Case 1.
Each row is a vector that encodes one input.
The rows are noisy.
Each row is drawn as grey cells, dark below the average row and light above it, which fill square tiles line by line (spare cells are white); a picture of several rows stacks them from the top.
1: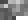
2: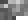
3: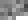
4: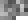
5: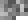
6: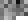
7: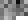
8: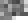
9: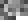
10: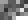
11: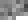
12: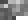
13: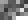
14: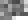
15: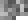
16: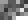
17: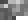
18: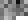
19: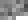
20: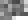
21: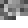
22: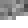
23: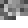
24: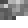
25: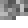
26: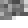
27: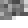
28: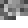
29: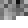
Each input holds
a node of a 7-node tree.
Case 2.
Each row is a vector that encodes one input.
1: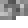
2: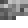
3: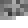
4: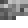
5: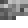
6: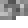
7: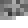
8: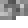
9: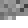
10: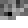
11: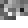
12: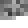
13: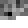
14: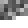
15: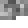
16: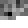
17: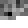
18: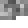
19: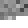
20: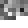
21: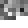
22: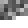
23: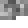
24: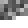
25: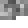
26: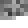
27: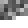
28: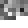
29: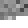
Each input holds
a node of a 7-node tree.
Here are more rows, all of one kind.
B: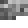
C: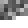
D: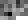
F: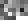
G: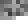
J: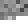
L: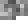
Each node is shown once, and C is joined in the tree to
L.
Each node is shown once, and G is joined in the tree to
D and J.
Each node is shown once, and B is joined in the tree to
F and J.
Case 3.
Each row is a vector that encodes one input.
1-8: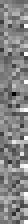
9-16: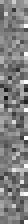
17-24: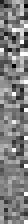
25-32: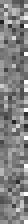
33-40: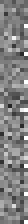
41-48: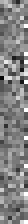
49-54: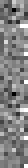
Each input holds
either a fixed value, or three true/false values.
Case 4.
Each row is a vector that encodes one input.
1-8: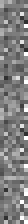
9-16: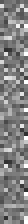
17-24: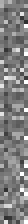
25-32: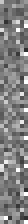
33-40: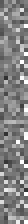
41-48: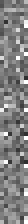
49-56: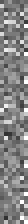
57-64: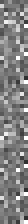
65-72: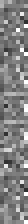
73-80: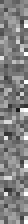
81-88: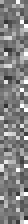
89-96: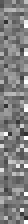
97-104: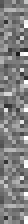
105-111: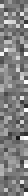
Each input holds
four true/false values.
